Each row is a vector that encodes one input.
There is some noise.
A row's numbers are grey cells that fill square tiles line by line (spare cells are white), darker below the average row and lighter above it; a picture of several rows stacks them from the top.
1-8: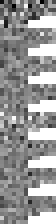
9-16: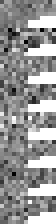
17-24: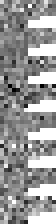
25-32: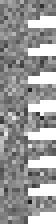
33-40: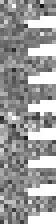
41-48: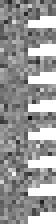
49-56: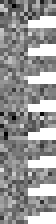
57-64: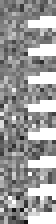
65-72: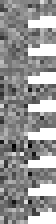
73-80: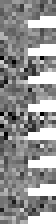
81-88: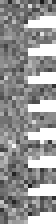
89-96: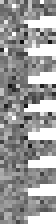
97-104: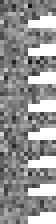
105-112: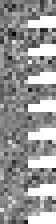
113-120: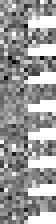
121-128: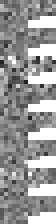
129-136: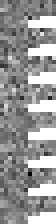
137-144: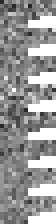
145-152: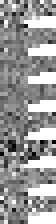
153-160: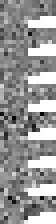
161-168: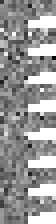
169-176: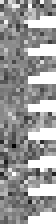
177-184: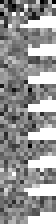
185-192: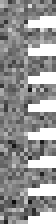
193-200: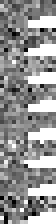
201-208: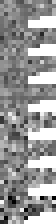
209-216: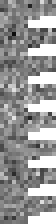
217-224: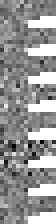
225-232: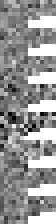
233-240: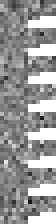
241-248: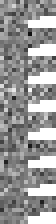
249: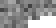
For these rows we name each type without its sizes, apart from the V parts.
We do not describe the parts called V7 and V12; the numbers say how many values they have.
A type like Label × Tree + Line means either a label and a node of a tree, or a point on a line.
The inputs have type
Bool × (Circle + V12) + V7.
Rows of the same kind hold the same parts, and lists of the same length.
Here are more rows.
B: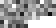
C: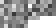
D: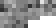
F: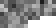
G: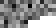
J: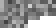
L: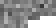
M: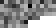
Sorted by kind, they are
B, F, L
C, J
D, G, M

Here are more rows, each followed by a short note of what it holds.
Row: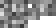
a value of V7
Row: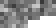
a true/false value and a value of V12
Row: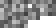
a value of V7
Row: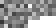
a value of V7
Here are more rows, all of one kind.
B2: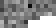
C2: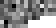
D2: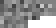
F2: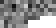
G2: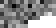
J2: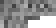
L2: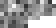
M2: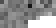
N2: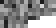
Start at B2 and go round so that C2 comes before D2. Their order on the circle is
B2, F2, J2, N2, C2, D2, L2, M2, G2.
